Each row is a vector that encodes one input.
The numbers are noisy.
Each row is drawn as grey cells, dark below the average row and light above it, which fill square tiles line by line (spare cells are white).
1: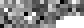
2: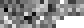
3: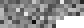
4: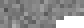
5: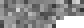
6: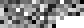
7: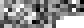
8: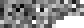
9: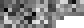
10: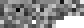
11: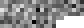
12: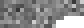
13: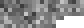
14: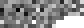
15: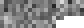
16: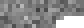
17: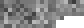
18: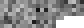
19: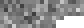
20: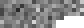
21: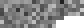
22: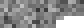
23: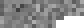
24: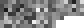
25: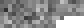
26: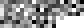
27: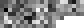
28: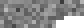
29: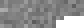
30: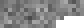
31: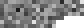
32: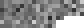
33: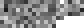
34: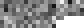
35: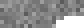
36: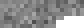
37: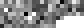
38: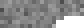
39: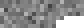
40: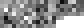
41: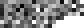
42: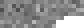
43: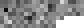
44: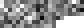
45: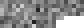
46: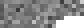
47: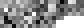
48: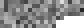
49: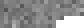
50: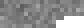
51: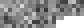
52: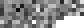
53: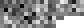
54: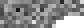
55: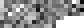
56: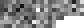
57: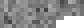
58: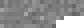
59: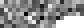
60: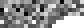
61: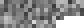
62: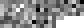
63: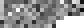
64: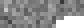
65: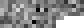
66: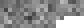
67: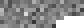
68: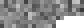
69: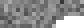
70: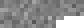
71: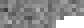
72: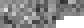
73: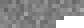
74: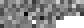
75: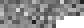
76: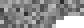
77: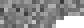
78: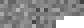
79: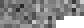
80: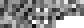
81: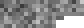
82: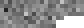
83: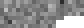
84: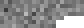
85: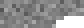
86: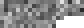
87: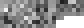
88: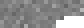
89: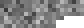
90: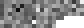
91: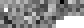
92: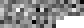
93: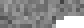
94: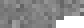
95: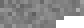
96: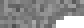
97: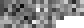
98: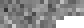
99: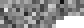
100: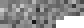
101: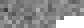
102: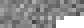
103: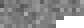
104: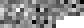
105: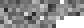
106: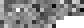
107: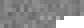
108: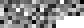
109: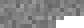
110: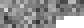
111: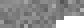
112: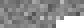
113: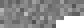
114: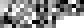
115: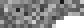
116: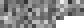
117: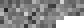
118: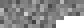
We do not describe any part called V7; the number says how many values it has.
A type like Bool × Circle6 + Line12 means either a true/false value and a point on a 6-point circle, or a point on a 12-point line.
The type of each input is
Bool × Bool × Bool × (Line5 + V7) + Line8.
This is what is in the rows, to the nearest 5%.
About 15% of them hold a point on an 8-point line. The rest hold three true/false values, together with either a point on a 5-point line, or a value of V7.
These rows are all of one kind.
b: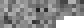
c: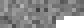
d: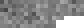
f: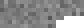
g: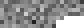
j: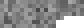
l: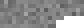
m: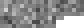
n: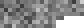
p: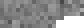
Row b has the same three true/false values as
f, g, j and l.
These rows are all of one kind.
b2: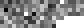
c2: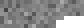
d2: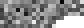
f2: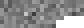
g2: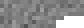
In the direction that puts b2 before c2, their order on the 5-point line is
d2, g2, f2, b2, c2.
